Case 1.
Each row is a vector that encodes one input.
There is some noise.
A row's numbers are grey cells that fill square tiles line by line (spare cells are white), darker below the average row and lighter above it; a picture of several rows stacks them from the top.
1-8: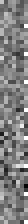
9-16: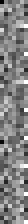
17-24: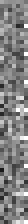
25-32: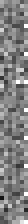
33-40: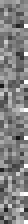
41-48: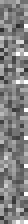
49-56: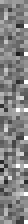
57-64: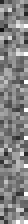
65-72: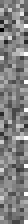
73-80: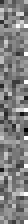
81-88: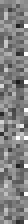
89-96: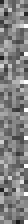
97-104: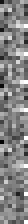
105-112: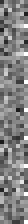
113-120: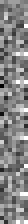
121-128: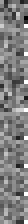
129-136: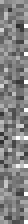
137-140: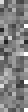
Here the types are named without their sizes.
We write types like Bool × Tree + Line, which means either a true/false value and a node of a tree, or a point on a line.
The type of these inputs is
List(Line) + Tree.
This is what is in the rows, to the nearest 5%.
About 40% of them hold a node of a tree. The rest are lists of points on a line.
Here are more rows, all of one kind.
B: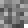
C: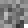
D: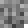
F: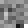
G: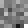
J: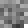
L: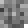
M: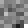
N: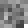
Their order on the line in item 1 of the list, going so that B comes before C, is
L, D, B, J, G, M, C, N, F.
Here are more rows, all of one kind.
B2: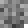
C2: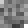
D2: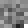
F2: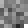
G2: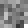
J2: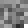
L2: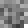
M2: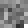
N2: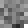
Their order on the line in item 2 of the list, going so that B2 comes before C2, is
G2, L2, J2, B2, M2, D2, F2, N2, C2.
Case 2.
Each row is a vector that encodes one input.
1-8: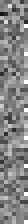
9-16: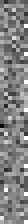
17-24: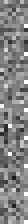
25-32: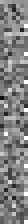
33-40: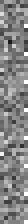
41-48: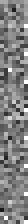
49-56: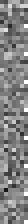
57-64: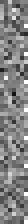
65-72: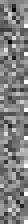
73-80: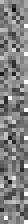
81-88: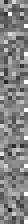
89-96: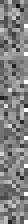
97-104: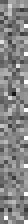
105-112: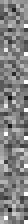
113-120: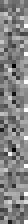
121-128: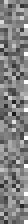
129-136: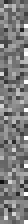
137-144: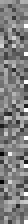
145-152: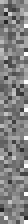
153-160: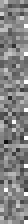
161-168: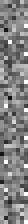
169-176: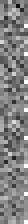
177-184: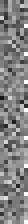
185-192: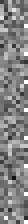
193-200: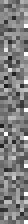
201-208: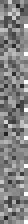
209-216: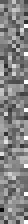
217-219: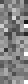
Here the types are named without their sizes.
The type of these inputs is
Line × (Line × Line + Tree).
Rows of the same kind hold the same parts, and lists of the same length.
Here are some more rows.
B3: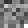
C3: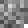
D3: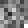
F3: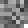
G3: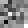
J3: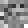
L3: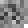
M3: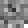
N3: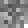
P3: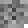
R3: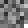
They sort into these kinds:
B3, C3, D3, F3, R3
G3, J3, L3, M3, N3, P3

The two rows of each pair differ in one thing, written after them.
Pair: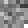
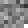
the place on the line
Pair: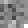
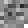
the place on the line
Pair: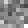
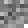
the node of the tree
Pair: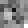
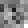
the node of the tree
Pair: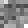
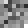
the node of the tree
